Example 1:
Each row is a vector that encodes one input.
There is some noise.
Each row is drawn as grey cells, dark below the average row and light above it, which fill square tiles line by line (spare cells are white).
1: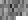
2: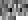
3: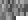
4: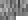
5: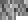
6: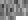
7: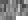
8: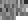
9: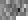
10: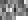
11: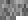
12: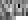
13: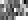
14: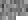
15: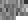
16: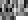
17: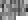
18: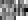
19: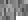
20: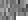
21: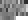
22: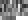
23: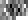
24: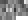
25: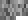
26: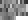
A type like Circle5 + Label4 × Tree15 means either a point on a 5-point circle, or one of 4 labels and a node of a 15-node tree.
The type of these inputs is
Label5.
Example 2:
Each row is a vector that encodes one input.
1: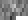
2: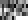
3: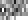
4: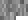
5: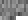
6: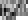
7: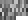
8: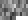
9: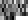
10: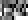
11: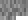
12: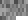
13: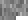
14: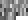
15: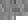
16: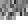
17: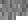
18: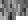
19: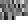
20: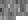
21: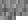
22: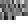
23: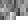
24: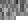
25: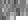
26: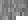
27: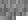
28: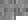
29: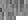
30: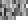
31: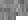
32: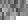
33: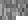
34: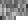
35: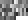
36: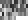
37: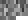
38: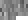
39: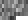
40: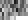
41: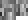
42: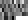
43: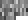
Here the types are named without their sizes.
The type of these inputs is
Tree + Unit.
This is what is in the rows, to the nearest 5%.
About 15% of them hold a fixed value. The rest hold a node of a tree.
